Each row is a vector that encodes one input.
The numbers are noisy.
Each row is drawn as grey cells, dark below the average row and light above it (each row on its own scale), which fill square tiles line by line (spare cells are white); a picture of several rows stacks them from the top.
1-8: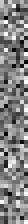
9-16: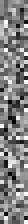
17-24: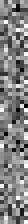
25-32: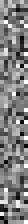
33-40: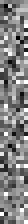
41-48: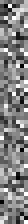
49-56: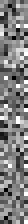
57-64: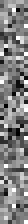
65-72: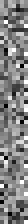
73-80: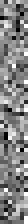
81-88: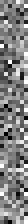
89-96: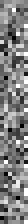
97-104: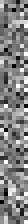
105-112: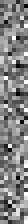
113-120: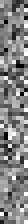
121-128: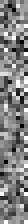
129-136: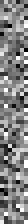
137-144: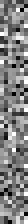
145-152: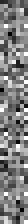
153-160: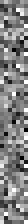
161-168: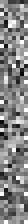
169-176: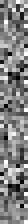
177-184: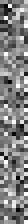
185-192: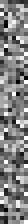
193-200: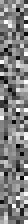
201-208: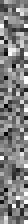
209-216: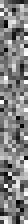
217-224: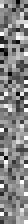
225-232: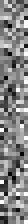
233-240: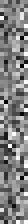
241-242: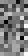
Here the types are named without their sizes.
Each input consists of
either a fixed value, or a label and a true/false value.
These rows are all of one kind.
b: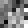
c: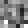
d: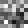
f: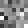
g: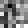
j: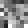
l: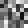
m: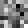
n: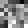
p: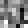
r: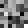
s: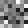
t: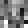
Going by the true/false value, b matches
f, g, j and n.
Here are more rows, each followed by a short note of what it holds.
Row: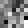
a label and a true/false value
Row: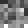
a fixed value
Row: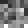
a fixed value
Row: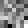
a label and a true/false value
